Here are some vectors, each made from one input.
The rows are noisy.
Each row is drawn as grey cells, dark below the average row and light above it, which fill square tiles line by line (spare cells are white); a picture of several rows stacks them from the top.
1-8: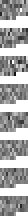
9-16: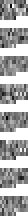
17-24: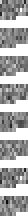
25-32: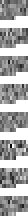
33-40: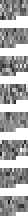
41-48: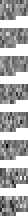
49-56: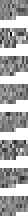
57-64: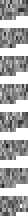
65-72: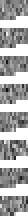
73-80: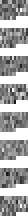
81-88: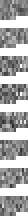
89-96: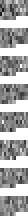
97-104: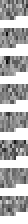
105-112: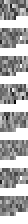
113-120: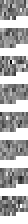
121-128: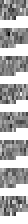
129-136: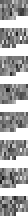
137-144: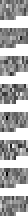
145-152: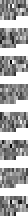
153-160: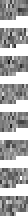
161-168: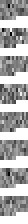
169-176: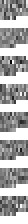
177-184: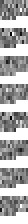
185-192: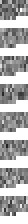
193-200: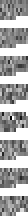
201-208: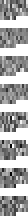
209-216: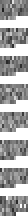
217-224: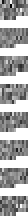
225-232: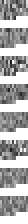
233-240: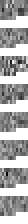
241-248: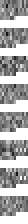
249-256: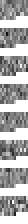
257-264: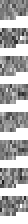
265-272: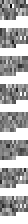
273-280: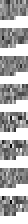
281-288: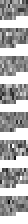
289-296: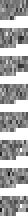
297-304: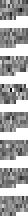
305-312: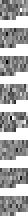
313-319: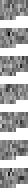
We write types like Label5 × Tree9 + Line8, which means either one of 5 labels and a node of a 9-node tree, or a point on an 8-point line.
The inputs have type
Circle16 + Label5 × (Label5 + Line10).
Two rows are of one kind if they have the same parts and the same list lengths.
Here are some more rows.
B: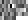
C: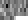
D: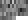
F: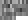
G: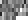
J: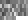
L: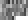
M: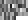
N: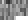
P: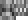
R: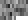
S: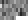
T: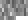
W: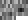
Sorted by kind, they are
B, G, M, P
C, J, L, N, S, T
D, F, R, W

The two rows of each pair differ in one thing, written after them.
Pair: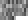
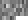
the place on the 10-point line
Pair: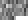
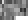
the label
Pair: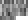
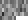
the place on the 10-point line
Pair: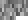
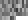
the label
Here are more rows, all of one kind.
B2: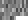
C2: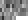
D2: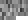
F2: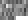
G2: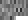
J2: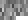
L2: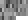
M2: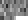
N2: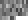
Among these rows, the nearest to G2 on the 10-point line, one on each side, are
D2 and N2.
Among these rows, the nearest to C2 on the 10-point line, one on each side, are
L2 and M2.
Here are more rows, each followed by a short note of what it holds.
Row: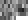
two labels (each one of 5)
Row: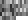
a point on a 16-point circle
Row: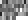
a point on a 16-point circle
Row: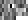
a point on a 16-point circle
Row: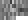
two labels (each one of 5)
